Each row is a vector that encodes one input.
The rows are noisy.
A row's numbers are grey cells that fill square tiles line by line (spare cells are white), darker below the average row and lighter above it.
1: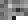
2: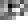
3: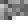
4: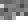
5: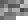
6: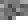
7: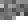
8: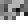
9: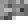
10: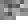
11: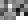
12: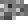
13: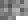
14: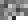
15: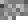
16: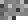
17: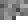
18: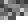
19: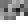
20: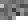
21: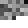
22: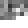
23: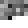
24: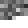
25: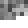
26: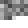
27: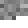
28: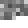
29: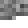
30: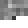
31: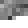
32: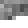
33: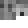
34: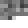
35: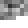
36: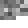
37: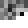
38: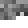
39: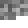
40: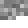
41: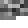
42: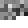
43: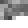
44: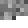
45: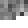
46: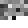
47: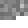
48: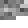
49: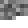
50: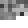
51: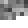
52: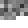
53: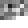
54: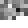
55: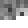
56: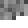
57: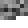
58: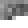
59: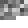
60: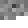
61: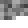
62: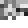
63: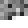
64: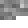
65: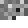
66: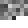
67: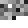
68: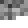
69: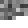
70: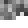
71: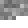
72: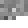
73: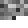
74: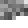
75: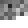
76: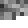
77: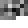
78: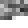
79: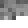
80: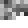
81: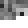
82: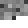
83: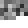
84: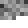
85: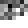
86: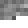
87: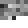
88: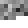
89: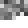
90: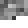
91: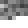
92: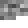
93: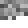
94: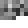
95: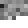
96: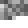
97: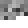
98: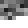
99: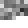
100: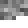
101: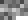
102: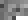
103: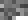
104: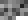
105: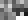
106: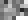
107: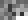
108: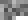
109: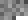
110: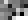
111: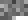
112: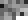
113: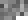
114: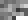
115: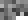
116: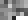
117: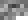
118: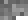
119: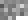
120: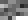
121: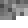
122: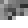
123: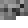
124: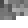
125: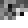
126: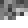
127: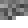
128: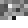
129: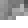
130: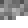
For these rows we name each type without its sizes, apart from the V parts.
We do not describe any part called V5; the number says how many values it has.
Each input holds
a point on a line, together with either a node of a tree, or a value of V5.
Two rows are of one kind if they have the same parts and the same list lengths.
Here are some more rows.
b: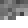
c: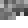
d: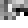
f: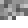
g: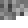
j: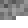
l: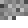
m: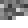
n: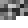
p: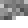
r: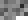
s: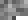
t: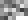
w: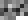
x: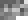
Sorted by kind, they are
b, f, g, j, l, s, t, x
c, d, m, n, p, r, w

